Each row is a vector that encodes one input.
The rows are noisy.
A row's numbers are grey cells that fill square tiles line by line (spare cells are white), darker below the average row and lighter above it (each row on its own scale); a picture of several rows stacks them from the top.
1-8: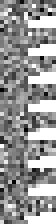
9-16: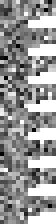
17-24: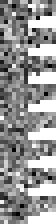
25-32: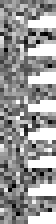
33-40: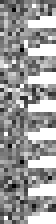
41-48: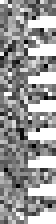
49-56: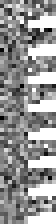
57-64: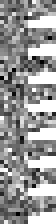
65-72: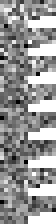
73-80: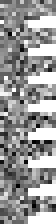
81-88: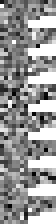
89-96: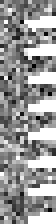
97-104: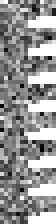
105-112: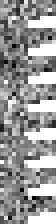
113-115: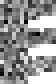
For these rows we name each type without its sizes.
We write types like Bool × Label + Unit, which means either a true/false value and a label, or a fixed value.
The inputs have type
(Circle + Line) × Label.
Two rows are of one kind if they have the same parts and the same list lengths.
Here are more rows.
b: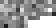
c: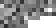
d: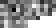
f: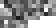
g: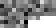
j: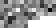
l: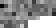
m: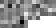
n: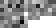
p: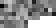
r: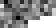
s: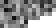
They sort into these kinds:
b, c, d, f, m, n, r
g, j, l, p, s

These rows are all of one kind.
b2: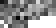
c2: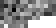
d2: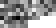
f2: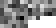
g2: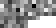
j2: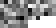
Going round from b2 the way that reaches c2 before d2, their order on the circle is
b2, g2, j2, f2, c2, d2.
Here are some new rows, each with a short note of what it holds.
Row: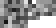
a point on a circle and a label
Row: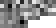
a point on a circle and a label
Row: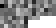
a label and a point on a line
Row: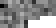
a label and a point on a line
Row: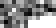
a label and a point on a line
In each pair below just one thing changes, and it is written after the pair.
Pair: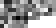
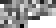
the place on the circle
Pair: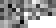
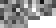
the label
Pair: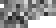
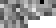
the place on the circle
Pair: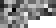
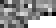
the place on the circle
